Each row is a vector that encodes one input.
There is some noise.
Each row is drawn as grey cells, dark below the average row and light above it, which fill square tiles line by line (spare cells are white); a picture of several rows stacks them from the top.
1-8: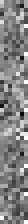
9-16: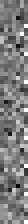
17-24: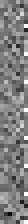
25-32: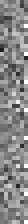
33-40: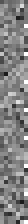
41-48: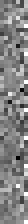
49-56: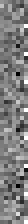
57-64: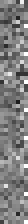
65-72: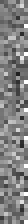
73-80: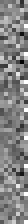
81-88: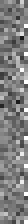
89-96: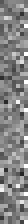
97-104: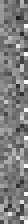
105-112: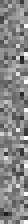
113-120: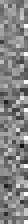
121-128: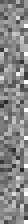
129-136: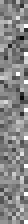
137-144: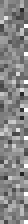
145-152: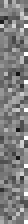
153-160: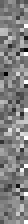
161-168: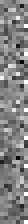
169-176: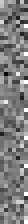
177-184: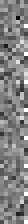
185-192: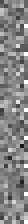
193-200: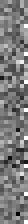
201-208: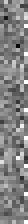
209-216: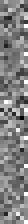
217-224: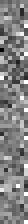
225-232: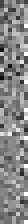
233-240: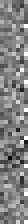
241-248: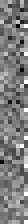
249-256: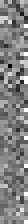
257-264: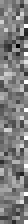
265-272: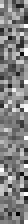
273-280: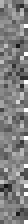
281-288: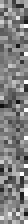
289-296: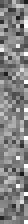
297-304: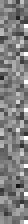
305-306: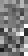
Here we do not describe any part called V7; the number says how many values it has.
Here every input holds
one of 12 labels, together with either one of 9 labels and a node of an 11-node tree, or a value of V7.
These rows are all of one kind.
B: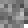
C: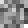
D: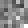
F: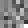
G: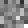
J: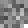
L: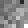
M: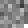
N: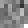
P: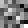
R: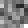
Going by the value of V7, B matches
M, N and R.
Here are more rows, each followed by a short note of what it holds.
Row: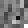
one of 9 labels, one of 12 labels and a node of an 11-node tree
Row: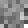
one of 12 labels and a value of V7
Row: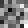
one of 9 labels, one of 12 labels and a node of an 11-node tree
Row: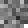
one of 9 labels, one of 12 labels and a node of an 11-node tree
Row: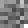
one of 9 labels, one of 12 labels and a node of an 11-node tree
